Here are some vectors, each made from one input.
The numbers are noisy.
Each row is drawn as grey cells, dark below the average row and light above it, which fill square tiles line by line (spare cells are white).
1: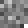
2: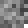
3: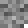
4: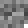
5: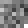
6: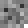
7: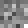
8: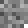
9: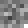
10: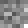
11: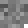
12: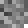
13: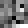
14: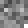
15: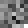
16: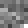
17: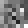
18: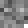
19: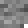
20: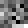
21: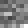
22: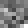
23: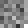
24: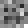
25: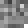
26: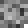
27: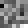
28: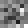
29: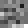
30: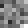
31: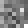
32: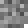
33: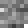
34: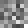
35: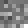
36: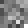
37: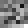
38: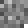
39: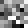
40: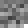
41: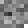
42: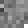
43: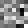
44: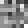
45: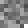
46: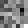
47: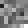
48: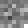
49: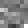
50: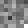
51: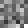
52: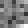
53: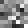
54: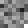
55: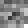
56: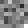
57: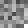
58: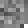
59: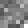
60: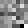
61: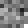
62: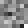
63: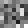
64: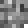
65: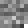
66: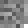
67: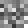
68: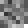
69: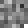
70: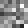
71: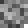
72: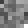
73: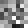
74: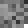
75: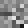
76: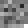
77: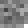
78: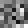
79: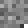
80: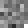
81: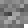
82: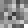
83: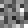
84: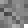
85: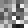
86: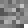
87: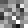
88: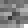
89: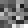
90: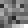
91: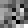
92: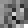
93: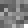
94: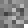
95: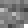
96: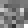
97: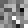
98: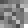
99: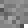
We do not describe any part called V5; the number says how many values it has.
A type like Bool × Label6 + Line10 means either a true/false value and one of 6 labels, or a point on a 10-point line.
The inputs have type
Bool × V5 + List2(Line4).
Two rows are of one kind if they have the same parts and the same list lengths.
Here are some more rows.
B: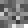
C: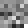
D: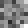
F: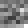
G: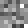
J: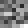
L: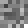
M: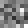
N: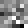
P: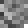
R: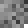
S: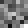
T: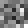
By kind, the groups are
B, C, G, L, M, N, T
D
F, J
P, R, S

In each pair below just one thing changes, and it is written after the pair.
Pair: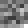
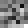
the true/false value
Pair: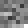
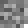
the value of V5
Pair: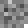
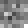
the true/false value
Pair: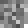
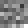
the true/false value
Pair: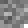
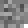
the true/false value
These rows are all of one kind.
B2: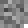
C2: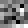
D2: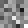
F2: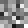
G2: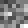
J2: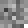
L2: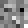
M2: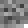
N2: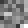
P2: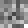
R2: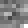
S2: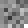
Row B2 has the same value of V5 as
D2 and S2.
